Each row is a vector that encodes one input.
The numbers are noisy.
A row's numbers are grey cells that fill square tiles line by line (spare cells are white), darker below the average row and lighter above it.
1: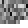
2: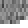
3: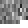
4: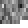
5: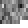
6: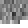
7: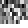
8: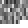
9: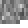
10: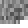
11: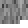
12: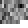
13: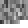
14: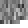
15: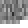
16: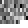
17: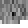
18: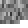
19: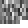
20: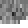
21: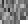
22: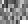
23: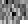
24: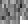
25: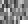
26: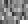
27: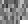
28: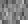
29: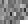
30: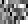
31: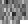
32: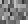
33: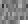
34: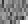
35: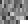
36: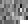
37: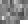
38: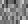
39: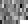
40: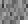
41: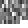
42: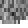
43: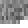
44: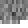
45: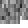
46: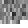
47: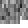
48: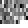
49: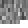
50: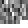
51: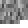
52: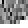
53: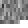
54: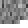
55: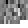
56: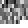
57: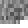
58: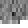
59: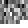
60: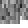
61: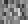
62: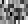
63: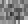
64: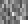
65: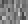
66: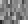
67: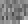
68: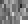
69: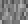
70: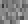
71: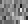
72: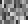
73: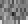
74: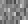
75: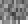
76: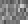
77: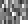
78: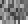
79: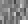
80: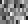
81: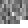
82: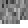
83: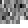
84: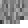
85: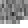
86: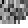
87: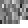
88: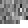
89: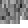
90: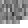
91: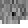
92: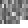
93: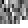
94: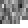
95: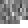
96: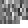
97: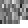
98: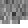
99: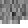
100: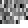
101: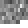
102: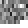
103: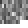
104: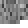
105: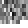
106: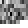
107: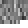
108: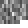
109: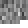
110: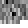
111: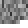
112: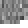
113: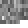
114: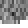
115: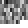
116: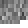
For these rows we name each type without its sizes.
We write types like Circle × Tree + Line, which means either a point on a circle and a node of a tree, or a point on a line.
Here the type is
(Bool × Label + Unit) × (Tree + Unit).
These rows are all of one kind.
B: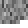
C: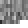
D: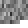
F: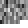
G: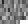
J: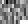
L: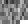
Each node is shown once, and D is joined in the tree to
B and C.
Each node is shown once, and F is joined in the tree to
G.
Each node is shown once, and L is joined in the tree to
B and J.
